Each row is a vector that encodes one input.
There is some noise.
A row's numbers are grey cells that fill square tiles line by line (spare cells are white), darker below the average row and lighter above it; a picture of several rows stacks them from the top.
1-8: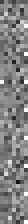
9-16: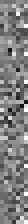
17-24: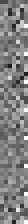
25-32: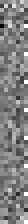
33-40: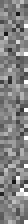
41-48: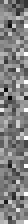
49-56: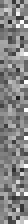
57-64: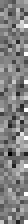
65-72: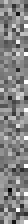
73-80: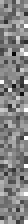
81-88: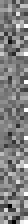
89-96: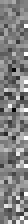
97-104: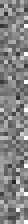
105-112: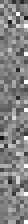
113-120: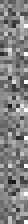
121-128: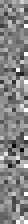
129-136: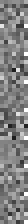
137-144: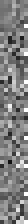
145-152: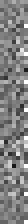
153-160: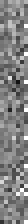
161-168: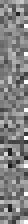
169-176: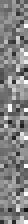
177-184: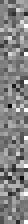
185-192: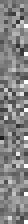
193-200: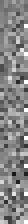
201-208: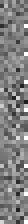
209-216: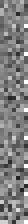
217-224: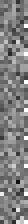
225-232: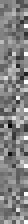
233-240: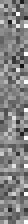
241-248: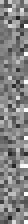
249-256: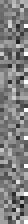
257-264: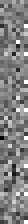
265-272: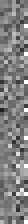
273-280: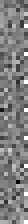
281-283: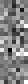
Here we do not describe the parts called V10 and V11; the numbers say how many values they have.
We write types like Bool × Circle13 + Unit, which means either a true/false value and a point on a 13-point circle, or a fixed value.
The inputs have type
Bool × Bool × Bool × Bool × V11 + (Circle8 + Label9) × V10.
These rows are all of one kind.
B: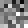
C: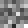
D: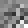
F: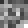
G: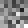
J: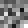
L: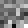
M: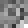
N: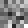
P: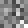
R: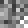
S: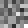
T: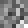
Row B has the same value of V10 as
C and S.
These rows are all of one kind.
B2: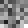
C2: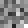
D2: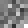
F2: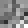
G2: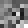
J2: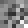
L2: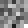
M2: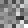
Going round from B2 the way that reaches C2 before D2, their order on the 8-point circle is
B2, F2, G2, C2, D2, L2, M2, J2.
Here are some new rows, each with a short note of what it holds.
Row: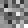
one of 9 labels and a value of V10
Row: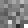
four true/false values and a value of V11
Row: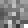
four true/false values and a value of V11
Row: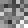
one of 9 labels and a value of V10
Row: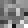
a point on an 8-point circle and a value of V10
